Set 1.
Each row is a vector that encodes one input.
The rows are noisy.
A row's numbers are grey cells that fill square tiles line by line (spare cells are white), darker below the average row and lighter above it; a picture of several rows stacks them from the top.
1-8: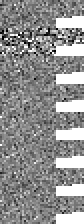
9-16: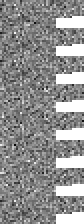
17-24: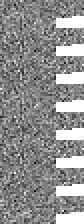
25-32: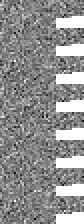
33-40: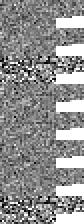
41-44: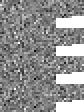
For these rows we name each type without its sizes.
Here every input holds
a list of points on a line.
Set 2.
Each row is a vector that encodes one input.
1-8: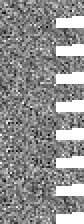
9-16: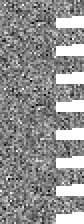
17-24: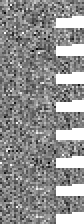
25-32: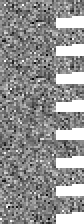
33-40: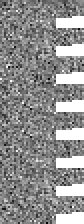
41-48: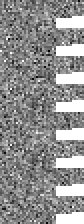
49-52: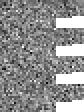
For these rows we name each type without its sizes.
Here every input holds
either a label, or a point on a line.
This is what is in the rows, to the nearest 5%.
About 50% of them hold a label. The rest hold a point on a line.
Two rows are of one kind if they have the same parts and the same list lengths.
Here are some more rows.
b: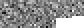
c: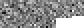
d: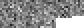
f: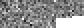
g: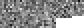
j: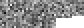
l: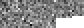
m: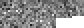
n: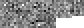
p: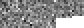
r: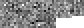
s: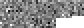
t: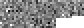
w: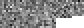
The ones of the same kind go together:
b, c, j, n, r, s, t
d, f, g, l, m, p, w

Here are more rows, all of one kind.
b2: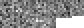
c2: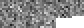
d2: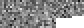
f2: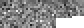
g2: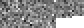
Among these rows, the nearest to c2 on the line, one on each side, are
b2 and d2.
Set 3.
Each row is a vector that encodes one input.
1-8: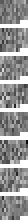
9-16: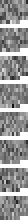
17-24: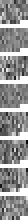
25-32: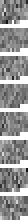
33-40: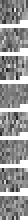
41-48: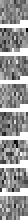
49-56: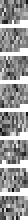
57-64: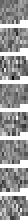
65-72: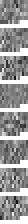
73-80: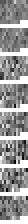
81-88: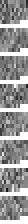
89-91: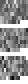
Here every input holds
either a point on a 6-point line, or a point on an 8-point line.
